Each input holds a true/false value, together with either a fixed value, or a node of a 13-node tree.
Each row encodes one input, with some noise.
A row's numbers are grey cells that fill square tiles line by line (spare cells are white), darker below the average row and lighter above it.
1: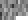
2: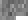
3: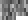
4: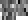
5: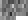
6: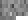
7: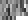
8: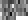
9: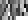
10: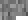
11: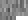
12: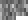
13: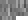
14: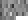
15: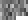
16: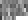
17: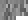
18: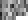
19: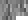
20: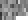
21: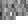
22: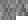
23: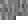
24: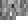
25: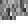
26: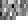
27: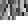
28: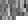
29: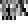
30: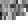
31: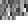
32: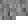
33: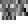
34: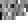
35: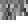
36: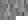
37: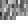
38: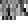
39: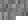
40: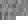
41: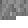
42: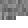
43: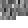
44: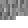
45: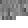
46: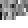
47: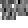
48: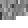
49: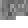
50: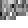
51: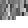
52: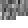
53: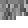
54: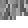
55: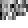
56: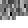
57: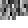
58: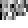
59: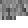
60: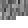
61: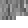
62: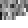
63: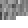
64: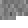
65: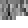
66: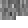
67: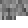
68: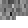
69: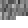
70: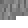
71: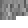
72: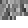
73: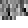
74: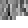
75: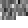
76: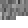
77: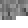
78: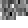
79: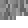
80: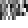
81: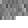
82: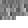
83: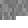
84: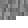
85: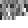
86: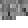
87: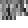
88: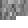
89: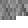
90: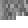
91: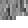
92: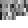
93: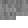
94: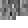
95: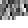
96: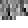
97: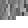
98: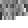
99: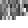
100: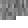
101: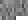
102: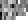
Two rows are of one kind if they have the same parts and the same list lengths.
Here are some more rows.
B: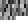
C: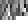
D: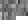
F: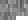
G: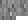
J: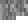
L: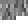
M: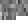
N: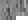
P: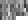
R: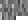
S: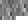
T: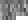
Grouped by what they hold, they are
B, C, D, F, G, J, M, N, P, S, T
L, R

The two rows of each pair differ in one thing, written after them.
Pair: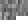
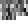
the true/false value
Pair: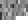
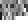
the node of the tree
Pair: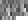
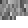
the true/false value
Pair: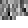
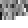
the true/false value
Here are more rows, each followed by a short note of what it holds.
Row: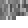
a true/false value
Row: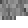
a node of a 13-node tree and a true/false value
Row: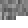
a node of a 13-node tree and a true/false value
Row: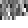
a node of a 13-node tree and a true/false value
